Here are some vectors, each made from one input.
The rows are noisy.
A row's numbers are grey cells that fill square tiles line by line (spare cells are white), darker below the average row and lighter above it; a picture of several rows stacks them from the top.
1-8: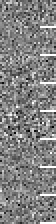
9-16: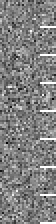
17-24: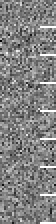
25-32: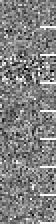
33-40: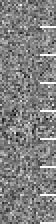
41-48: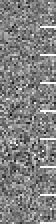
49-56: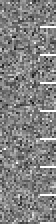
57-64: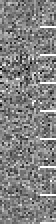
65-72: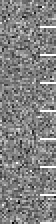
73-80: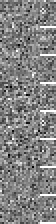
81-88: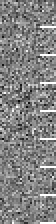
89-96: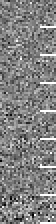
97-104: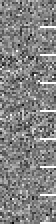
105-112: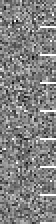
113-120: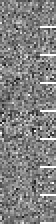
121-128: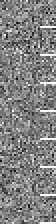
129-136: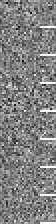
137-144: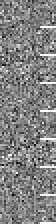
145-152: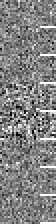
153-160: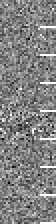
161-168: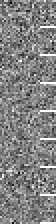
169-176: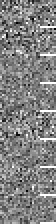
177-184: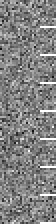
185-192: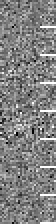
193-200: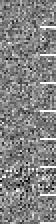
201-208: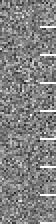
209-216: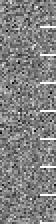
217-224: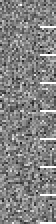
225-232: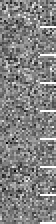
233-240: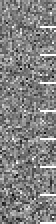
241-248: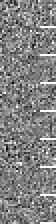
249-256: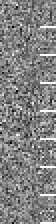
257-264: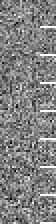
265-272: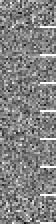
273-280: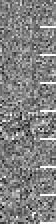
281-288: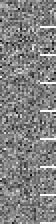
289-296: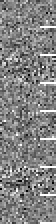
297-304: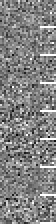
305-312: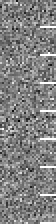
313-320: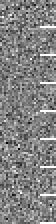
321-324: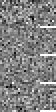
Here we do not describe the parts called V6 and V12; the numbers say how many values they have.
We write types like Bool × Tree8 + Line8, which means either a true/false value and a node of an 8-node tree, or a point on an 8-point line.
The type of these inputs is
(Line8 + V6) × V12 + List2(Circle8).
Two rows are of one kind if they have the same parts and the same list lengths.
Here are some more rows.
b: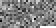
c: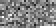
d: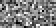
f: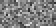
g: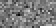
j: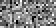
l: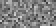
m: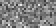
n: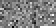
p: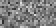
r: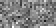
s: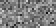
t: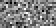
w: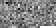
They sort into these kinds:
b, d, f, t, w
c
g, l, s
j, m, n, p
r

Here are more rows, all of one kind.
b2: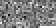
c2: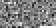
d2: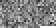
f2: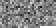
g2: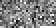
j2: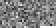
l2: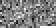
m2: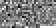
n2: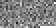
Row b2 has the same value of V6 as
c2 and l2.
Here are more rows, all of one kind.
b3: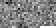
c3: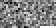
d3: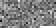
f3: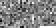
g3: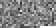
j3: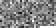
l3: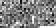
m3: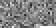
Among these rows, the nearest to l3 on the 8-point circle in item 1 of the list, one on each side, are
f3 and g3.
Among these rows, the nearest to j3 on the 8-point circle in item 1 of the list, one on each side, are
c3 and m3.
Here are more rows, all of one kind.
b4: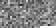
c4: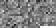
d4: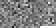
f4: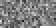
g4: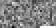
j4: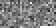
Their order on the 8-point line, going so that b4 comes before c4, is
g4, f4, j4, b4, c4, d4.
